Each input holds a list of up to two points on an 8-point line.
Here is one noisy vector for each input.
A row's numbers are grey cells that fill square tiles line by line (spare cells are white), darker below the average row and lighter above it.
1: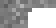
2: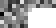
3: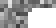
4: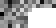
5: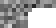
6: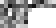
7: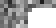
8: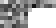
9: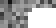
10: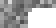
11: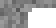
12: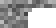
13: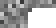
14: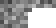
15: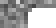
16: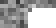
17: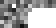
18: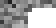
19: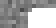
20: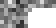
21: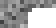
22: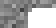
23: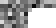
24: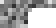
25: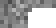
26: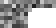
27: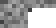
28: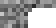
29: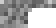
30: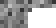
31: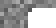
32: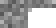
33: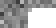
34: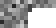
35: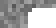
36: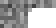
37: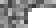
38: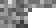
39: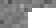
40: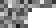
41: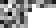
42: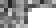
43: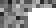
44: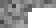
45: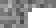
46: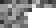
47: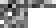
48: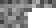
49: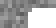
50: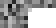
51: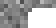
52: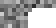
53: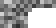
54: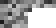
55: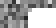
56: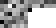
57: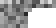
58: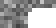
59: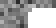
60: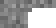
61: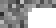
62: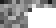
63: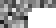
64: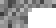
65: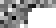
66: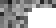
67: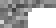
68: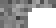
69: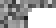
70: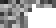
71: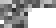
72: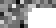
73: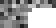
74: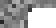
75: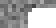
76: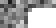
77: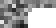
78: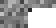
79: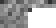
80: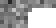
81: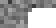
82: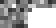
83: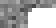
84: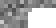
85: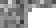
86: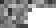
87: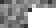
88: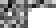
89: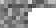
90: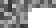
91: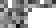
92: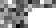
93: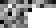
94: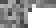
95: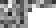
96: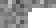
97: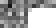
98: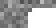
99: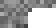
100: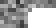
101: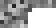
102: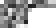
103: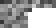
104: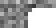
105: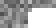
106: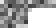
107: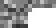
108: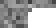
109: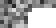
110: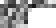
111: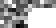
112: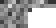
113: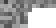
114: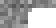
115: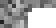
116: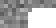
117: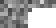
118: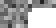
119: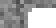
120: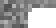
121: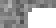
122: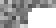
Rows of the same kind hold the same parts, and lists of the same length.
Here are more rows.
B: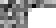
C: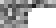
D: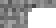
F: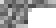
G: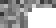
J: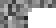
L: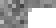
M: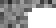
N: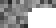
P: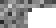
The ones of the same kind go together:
B, D, M, N, P
C, F, G, L
J

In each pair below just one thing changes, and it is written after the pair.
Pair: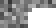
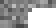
the place on the 8-point line in item 1 of the list
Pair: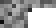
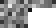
the place on the 8-point line in item 2 of the list
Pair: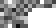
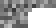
the place on the 8-point line in item 2 of the list
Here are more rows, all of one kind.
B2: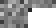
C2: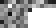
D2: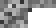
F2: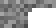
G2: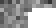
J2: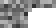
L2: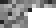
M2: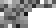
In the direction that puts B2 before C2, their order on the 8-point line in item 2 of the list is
D2, L2, M2, J2, B2, F2, G2, C2.
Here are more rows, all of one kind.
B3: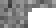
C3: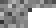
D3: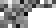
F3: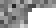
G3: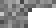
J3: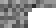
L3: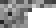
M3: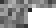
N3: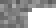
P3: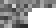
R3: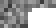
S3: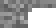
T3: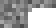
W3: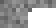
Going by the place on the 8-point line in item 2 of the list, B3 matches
C3, D3, L3 and P3.
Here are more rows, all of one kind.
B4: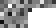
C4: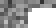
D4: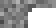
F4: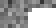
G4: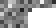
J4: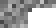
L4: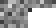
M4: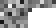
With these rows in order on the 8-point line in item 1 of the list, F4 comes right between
B4 and G4.
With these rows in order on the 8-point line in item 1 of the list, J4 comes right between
G4 and L4.
